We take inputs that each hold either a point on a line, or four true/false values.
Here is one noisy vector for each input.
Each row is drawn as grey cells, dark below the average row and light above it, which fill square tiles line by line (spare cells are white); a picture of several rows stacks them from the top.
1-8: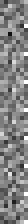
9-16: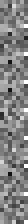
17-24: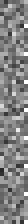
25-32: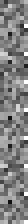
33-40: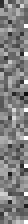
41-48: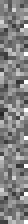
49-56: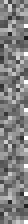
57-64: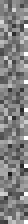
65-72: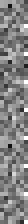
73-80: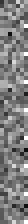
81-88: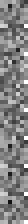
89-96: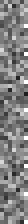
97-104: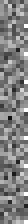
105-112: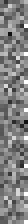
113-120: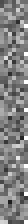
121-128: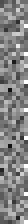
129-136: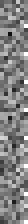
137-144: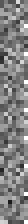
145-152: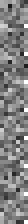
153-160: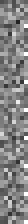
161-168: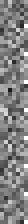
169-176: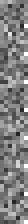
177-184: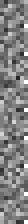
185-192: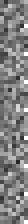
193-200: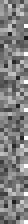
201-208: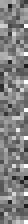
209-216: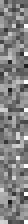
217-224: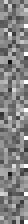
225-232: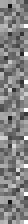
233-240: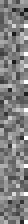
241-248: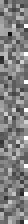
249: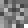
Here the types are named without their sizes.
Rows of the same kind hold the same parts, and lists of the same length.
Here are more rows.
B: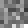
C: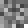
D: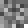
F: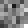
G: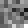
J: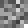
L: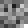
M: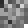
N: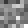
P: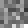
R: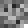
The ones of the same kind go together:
B, C, D, G, N, P
F, J, L, M, R

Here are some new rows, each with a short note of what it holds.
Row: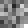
a point on a line
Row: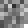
a point on a line
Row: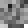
four true/false values
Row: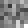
four true/false values
